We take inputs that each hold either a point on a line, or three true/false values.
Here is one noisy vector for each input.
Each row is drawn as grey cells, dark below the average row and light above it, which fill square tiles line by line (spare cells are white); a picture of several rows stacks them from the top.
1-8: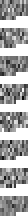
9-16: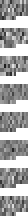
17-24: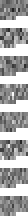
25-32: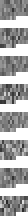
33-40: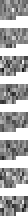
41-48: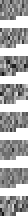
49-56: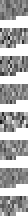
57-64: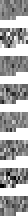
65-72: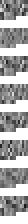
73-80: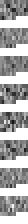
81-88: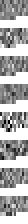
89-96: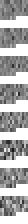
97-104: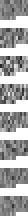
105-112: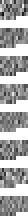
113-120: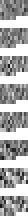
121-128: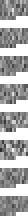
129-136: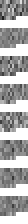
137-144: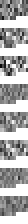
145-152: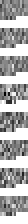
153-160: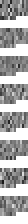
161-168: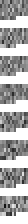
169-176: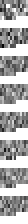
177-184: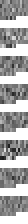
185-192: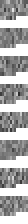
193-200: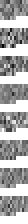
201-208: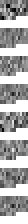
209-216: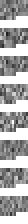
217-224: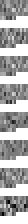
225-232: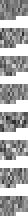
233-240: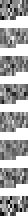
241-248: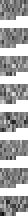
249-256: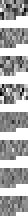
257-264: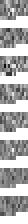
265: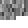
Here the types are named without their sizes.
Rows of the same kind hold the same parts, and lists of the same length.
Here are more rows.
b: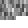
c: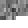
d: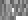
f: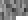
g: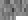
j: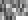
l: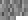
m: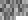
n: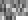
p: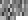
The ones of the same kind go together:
b, d, j, n
c, f, g, l, m, p

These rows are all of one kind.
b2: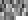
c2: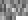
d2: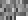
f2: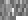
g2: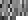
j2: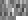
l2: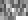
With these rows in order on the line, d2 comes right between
c2 and g2.
